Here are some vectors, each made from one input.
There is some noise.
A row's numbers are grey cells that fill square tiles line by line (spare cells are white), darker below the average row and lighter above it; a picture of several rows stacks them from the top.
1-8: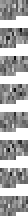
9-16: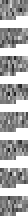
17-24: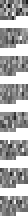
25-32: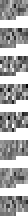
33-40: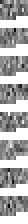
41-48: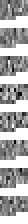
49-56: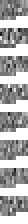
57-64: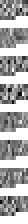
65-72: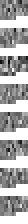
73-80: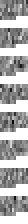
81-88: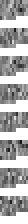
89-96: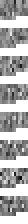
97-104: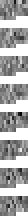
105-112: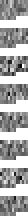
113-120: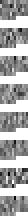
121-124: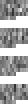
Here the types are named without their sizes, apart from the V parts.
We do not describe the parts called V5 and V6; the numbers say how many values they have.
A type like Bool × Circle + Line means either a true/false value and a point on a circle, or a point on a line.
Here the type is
(Bool × Bool × Bool × Bool × V5 + Line) × V6.
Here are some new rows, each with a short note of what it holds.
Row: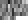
four true/false values, a value of V5 and a value of V6
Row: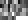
a point on a line and a value of V6
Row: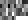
a point on a line and a value of V6
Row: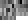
four true/false values, a value of V5 and a value of V6
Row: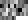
a point on a line and a value of V6
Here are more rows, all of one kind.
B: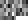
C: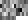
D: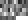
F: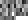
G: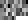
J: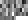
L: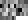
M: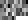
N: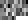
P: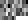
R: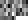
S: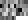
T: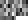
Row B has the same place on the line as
L, R, S and T.
